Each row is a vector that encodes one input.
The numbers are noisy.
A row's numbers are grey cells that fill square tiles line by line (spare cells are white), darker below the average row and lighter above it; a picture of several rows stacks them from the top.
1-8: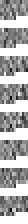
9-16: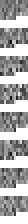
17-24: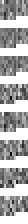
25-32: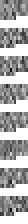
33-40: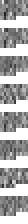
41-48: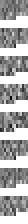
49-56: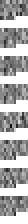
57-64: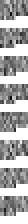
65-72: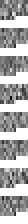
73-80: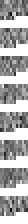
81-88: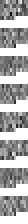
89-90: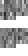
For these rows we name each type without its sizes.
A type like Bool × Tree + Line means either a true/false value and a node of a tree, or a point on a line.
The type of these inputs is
Bool × Bool × Bool + Line.
